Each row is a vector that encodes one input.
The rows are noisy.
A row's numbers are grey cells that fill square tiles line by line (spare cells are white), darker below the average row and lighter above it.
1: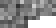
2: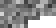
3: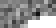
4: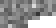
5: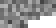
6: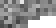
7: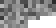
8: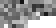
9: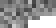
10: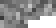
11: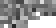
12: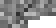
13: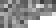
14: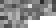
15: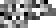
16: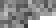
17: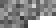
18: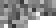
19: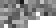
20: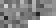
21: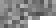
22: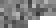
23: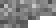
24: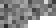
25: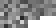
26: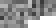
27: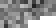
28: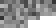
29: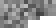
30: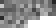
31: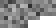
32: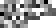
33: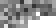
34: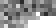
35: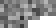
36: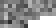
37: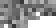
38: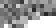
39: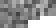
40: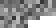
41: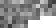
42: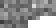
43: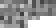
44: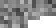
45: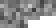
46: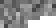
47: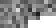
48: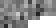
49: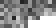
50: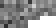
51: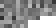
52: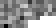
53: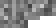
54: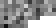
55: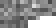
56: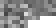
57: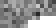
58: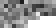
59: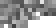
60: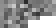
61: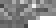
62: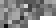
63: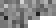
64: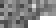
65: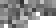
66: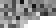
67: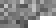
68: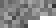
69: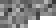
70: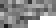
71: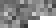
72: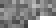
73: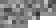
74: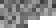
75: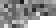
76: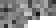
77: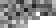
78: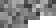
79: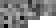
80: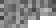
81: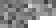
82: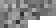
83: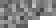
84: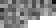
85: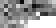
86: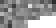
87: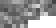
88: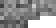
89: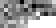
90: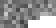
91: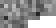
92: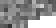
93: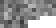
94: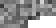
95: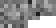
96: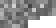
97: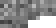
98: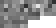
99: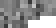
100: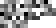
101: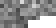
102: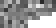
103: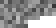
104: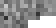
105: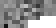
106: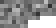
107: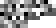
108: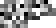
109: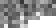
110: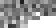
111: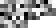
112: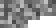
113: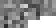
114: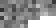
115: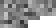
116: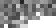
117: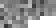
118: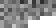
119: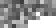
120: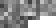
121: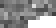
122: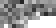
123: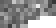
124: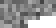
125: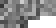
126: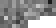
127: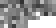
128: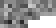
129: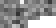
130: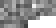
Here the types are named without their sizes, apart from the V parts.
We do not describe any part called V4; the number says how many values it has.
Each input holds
a list of items, each a true/false value and a value of V4.
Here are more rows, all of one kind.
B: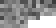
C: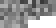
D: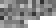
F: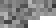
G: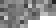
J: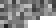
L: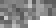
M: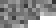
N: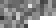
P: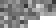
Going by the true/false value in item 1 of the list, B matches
C, D, J and N.
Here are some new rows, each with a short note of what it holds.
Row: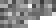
a list of two items
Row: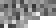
a list of one item
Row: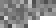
a list of two items
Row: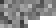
a list of two items
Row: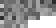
a list of two items
